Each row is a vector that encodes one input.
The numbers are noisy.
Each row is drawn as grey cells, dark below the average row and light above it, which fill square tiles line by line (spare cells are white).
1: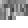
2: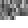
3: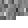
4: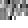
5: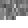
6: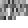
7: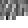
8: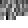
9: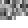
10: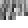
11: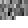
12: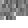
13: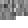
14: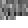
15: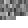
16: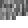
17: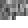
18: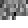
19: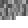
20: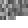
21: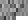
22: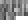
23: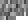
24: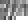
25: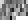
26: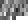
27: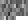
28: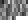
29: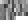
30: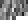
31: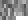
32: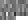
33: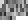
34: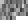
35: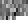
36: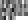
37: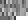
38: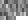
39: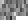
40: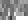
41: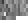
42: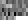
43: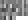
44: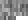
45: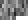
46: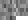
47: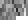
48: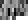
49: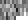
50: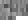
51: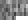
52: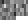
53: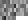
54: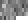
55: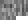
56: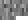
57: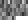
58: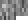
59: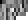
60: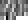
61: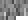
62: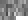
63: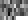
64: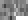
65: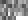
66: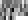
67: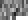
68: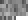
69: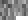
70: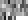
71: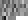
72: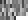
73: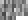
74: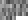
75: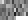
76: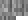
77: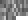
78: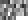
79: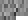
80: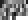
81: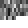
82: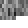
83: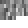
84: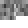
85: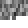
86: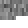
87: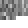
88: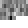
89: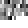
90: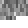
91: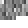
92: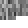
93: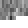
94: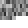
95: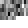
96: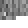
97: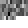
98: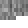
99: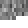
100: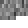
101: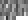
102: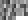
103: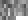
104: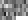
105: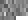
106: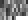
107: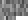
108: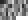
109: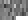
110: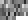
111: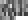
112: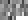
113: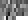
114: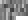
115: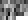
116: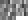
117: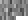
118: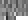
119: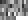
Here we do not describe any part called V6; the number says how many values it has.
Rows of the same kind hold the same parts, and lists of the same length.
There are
2 kinds of row.
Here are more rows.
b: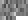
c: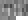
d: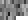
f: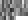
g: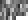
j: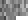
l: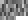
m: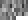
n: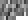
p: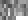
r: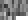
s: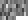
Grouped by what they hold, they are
b, c, f, l, m, n, p, s
d, g, j, r

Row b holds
a node of a 7-node tree and a value of V6.
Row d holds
a node of a 7-node tree and three true/false values.
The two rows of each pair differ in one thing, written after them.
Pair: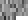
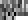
the node of the tree
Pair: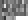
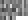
the node of the tree
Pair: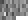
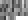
one of the three true/false values
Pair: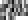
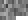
one of the three true/false values
